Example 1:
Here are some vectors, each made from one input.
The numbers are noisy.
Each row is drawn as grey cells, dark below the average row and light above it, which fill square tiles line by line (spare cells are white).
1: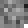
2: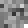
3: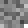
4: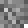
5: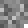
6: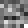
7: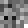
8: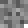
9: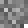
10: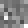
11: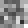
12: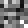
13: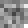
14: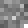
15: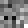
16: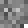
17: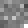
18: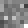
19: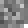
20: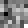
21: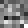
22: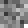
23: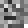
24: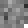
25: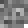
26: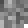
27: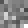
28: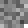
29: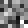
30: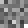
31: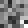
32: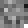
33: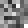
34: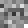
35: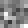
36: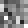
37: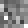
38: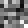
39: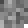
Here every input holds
either one of 5 labels, or three true/false values.
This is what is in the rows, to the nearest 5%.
About 25% of them hold one of 5 labels. The rest hold three true/false values.
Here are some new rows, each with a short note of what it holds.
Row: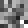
one of 5 labels
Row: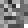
one of 5 labels
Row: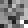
one of 5 labels
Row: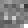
three true/false values
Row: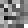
one of 5 labels
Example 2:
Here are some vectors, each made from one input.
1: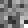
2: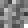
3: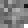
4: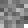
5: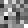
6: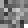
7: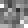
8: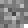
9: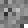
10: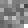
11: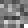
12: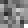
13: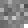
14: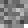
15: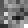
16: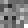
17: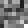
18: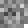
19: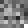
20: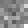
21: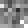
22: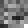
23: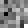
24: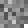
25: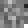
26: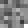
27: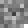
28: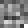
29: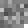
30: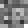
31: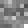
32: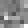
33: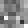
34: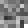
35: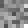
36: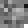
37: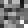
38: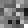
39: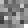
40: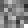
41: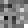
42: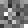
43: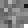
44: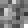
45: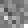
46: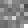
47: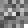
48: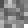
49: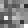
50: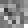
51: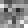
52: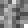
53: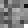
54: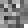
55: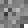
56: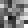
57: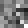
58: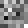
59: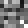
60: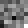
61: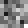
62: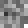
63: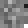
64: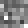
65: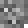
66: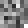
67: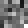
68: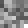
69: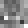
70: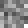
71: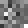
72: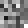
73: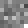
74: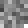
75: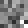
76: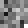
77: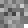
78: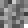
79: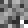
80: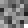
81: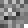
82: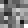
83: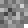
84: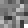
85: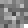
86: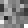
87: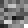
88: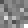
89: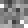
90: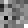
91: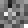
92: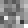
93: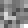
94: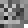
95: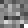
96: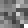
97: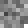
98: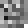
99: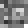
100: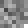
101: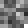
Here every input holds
either one of 12 labels, or three true/false values.
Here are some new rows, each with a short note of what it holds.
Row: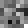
one of 12 labels
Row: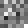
one of 12 labels
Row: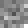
three true/false values
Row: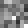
three true/false values
